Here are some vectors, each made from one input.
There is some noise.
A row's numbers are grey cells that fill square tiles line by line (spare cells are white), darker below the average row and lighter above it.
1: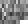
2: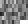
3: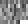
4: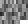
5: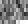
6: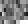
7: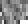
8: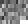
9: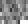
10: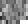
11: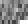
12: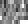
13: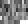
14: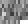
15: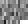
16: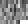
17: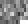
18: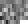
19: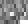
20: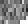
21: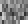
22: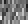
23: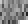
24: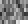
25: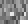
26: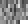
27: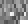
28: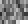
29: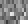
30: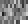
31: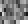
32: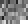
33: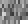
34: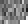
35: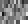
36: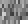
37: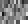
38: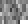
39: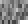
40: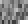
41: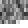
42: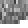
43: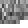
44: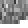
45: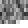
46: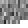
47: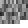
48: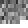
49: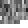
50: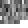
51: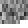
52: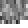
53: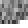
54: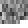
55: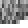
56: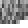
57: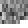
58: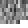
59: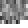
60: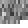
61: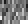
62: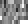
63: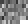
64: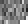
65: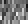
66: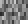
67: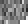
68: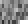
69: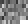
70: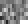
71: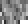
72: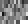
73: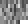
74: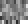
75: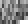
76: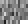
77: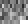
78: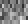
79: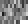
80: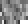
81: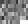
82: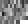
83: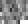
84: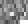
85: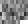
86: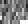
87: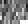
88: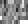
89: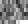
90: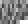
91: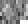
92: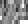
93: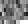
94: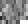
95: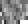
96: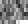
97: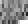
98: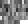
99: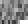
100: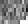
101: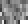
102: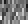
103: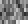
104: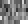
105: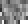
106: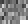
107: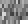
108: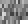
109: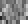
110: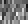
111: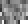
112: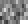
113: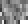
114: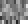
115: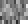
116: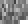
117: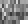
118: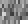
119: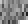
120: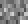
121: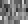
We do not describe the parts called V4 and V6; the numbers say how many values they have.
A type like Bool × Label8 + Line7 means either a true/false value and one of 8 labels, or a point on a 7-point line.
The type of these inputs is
Bool × (Line5 + V6) + V4.
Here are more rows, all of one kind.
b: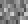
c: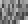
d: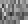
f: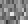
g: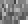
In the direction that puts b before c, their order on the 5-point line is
f, b, c, d, g.
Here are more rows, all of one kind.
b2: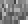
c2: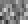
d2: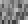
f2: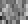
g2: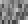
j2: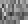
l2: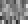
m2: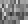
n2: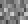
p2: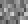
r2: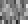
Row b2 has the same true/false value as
d2, g2, j2 and m2.
